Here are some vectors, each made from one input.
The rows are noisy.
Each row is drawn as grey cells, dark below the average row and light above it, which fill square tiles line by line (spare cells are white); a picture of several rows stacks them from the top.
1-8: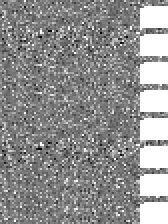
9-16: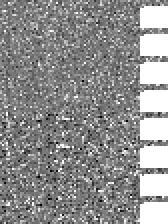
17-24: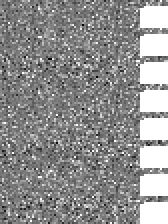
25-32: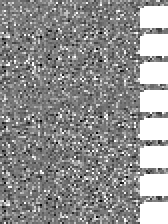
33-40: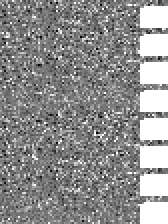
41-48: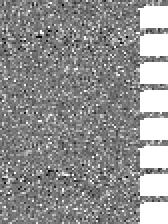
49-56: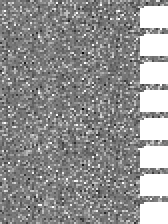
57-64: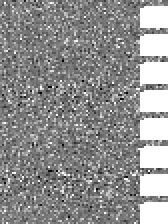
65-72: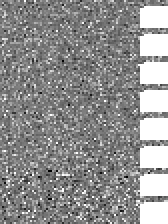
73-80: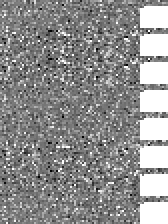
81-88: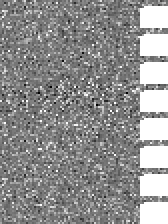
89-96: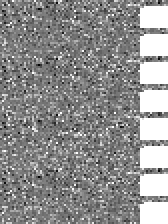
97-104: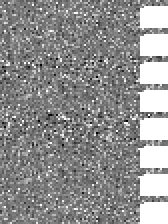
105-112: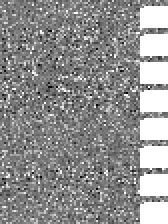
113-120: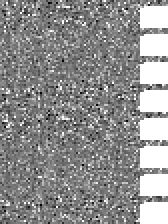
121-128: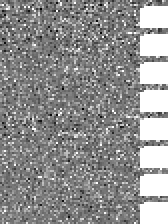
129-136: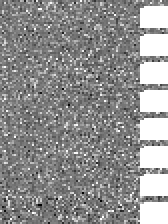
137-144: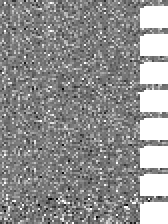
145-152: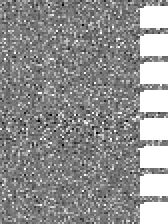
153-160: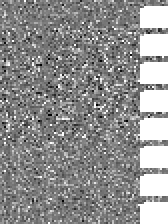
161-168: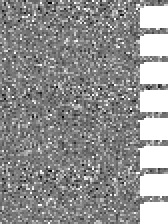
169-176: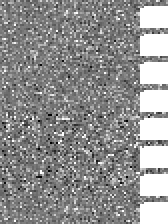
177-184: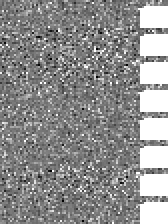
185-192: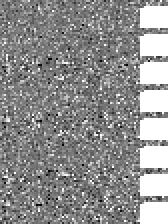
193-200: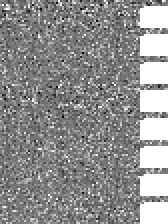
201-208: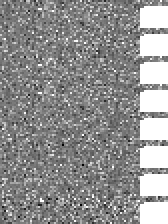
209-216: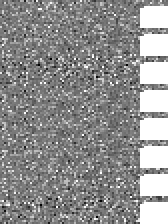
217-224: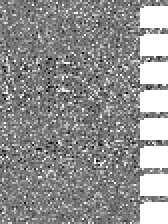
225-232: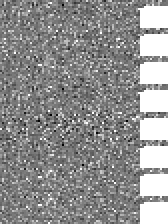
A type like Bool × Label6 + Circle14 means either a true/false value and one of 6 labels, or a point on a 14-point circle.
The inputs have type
Bool × Bool × Bool × Bool + (Circle13 + Unit) × Label4.
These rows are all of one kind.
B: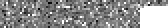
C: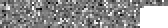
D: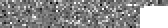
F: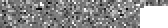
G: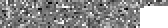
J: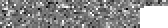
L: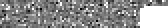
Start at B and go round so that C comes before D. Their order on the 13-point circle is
B, G, C, F, J, L, D.
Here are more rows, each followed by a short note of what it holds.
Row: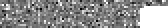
a point on a 13-point circle and one of 4 labels
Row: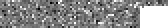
one of 4 labels
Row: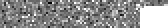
a point on a 13-point circle and one of 4 labels
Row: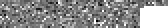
one of 4 labels
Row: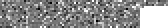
one of 4 labels
